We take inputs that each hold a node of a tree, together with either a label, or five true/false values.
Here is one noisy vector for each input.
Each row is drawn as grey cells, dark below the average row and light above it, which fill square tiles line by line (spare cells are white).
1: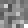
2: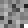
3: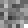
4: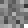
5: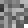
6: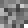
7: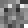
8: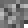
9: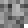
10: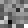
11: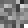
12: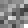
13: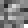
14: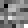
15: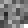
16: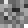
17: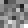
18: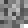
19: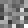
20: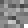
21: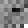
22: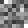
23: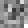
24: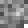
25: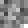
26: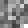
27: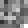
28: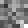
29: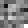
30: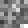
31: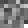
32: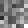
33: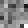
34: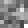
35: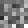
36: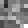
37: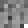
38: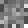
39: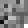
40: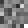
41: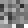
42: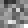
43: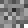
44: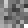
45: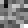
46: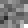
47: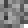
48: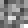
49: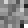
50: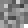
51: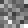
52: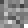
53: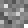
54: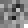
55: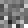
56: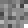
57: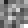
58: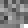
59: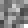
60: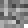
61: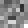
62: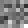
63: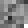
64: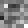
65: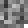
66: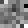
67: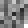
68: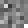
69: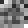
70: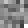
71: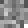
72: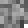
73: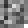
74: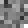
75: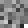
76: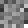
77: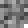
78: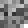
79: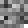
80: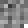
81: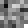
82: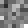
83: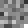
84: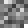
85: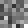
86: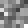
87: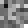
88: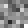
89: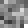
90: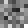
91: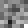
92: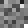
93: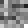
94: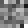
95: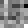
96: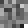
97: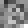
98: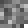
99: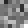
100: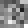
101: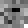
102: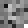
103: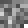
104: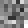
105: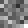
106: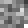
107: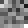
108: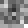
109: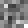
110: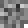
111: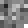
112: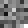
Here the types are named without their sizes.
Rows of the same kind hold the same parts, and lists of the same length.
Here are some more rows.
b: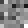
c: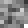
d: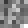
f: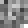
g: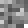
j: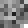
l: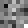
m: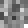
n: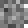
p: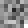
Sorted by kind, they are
b, c, d, f, g, l, m, n, p
j

